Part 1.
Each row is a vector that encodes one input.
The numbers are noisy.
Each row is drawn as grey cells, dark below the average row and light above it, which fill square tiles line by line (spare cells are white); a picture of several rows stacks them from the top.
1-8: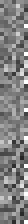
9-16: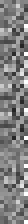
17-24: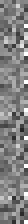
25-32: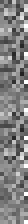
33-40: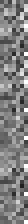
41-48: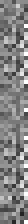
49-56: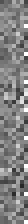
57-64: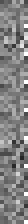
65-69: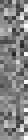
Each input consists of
a point on a 4-point line.
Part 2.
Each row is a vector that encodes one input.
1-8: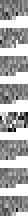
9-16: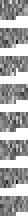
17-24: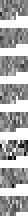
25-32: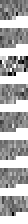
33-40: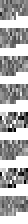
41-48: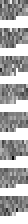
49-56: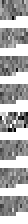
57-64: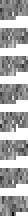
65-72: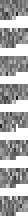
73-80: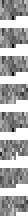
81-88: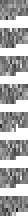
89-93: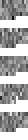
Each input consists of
either a fixed value, or a node of an 8-node tree.
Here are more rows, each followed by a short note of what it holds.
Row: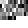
a fixed value
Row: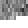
a node of an 8-node tree
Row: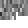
a node of an 8-node tree
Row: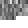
a node of an 8-node tree
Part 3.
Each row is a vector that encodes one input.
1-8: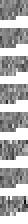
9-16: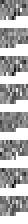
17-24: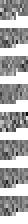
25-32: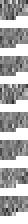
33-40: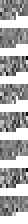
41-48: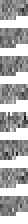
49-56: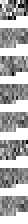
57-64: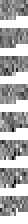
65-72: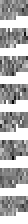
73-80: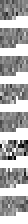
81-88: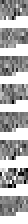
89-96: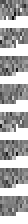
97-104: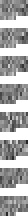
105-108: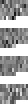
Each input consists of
either a fixed value, or a node of an 11-node tree.
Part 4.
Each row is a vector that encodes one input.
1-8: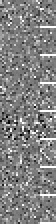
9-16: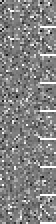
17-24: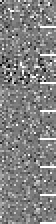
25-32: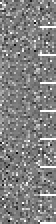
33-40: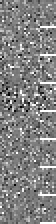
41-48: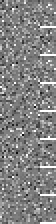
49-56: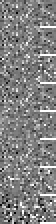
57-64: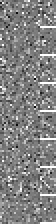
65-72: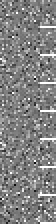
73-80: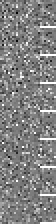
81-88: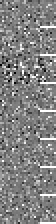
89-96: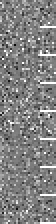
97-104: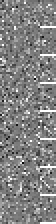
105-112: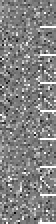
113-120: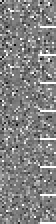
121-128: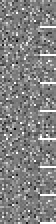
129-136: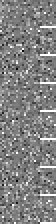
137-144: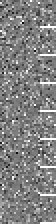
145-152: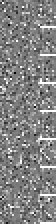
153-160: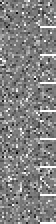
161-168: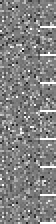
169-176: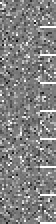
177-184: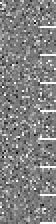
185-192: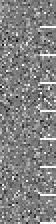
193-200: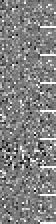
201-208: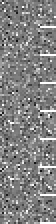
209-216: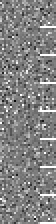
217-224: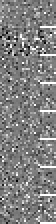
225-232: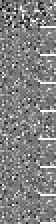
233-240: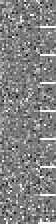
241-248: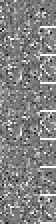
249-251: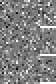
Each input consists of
either a point on an 18-point circle, or a fixed value.
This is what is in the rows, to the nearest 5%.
About 95% of them hold a point on an 18-point circle. The rest hold a fixed value.
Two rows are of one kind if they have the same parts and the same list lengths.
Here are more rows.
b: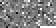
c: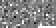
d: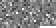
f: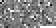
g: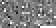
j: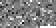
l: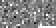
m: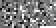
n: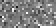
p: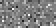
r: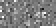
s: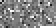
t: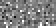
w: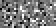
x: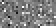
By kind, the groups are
b, c, d, f, g, j, l, n, p, r, s, t, x
m, w

